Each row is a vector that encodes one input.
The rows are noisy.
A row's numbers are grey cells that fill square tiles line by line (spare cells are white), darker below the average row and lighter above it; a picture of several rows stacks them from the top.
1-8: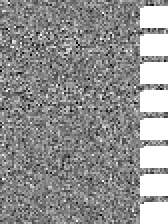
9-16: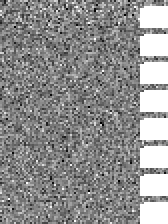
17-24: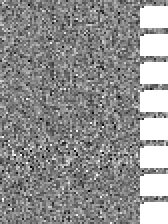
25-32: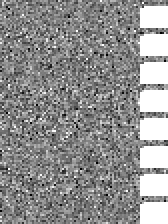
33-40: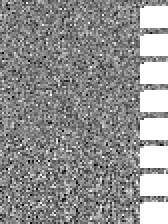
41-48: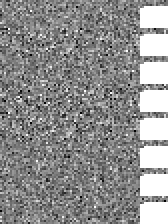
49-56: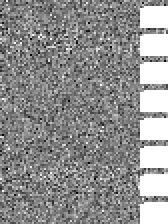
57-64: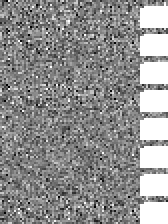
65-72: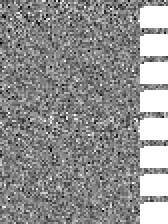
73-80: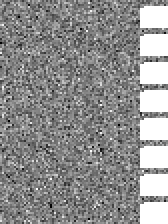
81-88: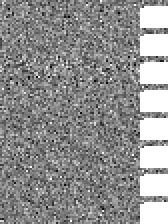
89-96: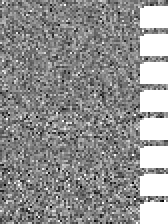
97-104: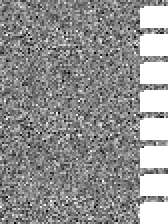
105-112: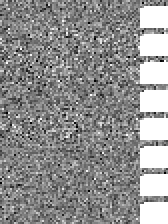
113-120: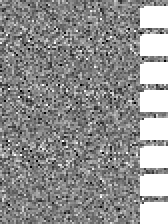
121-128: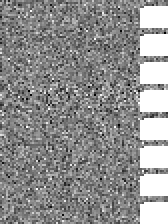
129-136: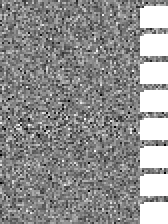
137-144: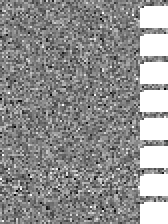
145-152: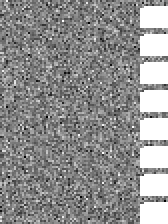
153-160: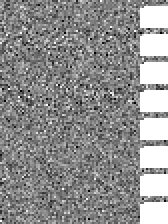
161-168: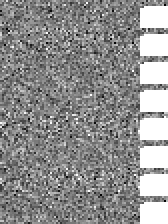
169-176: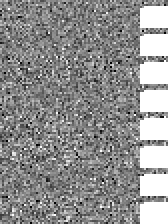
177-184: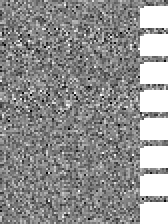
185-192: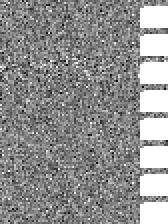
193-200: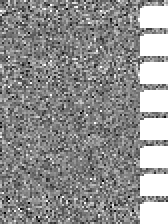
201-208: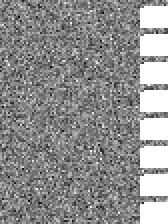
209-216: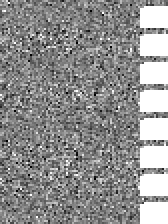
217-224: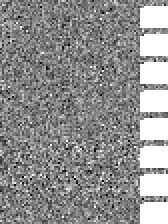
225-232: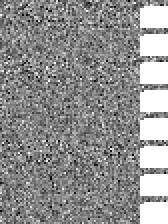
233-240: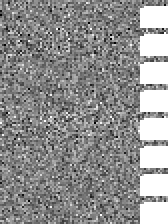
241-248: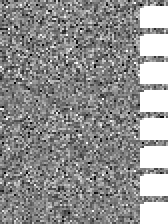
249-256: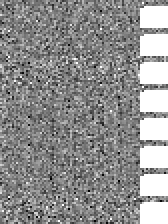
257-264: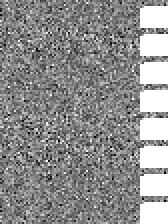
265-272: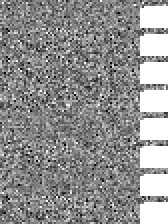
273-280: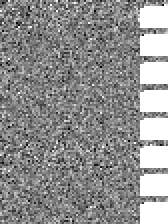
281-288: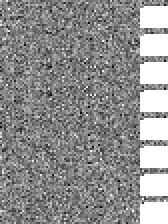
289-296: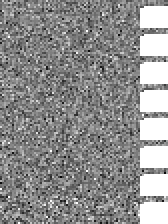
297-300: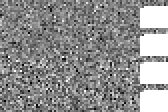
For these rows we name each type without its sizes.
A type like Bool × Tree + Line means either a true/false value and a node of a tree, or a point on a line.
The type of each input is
(Bool × (Circle + Unit) + Label) × Label.
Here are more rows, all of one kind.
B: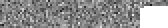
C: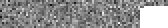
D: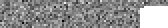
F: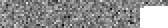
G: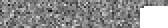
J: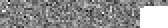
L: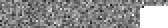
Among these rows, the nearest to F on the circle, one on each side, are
B and J.
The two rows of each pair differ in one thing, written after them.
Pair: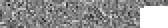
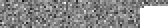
the true/false value
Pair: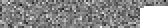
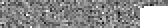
the label
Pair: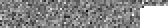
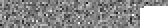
the label
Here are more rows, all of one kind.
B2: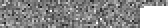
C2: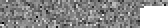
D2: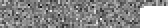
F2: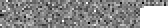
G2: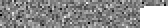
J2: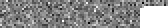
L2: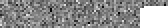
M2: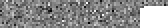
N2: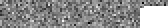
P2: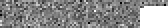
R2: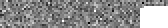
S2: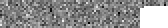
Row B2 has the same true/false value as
C2 and D2.
